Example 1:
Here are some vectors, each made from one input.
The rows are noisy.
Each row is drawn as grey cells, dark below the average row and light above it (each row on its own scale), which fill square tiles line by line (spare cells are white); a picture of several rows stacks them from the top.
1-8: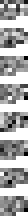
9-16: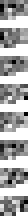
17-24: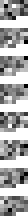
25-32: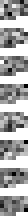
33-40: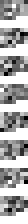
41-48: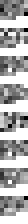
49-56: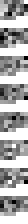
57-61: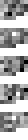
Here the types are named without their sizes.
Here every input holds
a label and a point on a line.
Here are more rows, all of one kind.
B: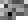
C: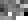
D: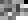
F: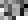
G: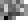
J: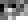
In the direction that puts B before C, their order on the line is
F, B, G, J, C, D.
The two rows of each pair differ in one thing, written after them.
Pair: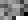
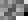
the place on the line
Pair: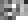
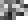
the place on the line
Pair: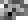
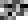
the label
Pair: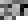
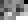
the place on the line
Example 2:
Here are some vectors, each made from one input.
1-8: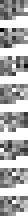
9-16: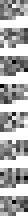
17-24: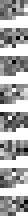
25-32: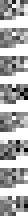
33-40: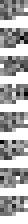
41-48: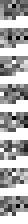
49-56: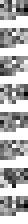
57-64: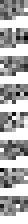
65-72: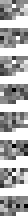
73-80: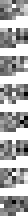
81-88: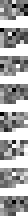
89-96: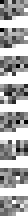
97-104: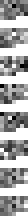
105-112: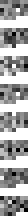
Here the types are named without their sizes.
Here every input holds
a list of points on a line.
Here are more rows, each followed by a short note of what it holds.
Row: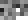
the empty list
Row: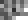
a list of one item
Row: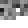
the empty list
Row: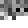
a list of two items
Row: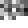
a list of two items
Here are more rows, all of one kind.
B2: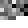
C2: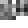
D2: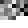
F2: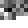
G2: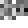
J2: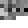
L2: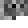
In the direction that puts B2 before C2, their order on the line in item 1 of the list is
D2, B2, L2, F2, J2, G2, C2.
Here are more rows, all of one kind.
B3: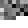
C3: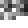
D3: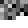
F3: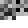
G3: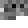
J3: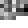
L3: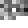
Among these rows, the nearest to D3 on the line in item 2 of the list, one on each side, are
B3 and G3.
